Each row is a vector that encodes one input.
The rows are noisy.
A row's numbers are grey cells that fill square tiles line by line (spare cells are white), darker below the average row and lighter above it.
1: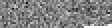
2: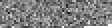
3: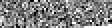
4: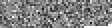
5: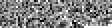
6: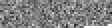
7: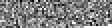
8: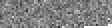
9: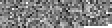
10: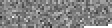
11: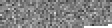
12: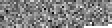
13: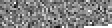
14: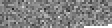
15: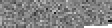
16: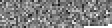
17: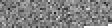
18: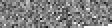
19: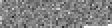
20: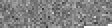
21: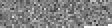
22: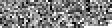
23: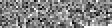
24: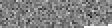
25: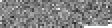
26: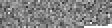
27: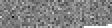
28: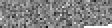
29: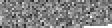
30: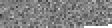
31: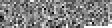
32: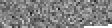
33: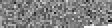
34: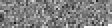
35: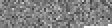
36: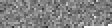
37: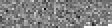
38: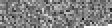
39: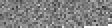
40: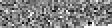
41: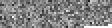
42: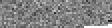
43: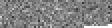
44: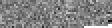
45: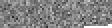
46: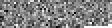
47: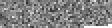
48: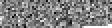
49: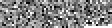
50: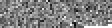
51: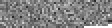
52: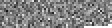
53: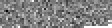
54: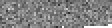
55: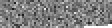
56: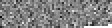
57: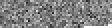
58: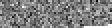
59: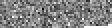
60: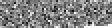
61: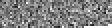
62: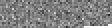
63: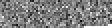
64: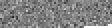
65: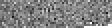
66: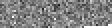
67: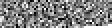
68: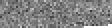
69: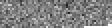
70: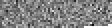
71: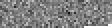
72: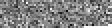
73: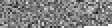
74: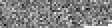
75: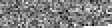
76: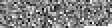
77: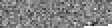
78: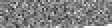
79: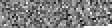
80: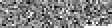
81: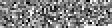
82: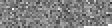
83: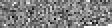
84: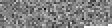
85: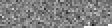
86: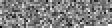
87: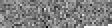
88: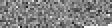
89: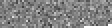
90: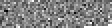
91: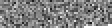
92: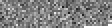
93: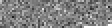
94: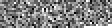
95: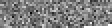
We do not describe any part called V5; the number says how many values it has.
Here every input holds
a point on a 6-point circle, together with either one of 4 labels, a point on a 4-point line and a true/false value, or a value of V5.
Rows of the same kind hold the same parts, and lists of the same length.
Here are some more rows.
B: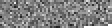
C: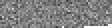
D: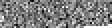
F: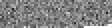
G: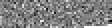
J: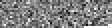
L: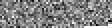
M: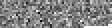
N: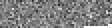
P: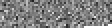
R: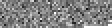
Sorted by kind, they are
B, C, J, L, M, N, R
D, F, G, P

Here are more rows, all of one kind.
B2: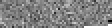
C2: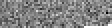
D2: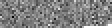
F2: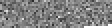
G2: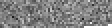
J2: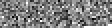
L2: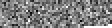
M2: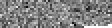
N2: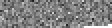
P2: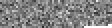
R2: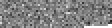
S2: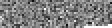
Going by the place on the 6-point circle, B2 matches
C2, G2 and P2.
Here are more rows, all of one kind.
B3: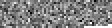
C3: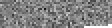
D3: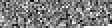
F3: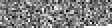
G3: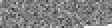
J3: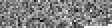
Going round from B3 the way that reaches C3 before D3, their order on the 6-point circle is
B3, J3, C3, G3, F3, D3.
